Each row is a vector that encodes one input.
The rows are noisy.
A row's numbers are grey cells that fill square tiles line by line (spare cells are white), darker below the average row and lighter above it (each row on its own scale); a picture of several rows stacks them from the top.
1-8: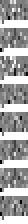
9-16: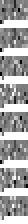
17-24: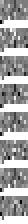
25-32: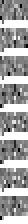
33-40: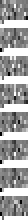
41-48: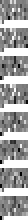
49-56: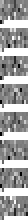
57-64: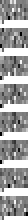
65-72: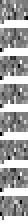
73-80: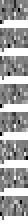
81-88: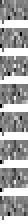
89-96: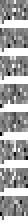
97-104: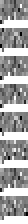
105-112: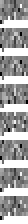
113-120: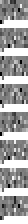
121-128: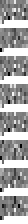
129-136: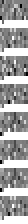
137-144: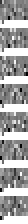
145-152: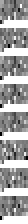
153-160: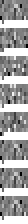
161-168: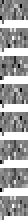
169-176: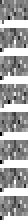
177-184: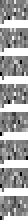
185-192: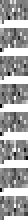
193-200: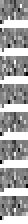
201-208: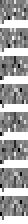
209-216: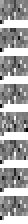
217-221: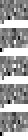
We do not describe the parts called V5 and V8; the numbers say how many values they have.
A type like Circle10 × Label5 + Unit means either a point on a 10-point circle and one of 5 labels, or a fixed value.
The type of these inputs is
(Bool × V5 + Unit) × Line6 + V8.
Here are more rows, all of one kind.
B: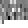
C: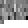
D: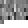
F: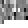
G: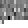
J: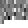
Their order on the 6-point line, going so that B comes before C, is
J, D, F, B, C, G.
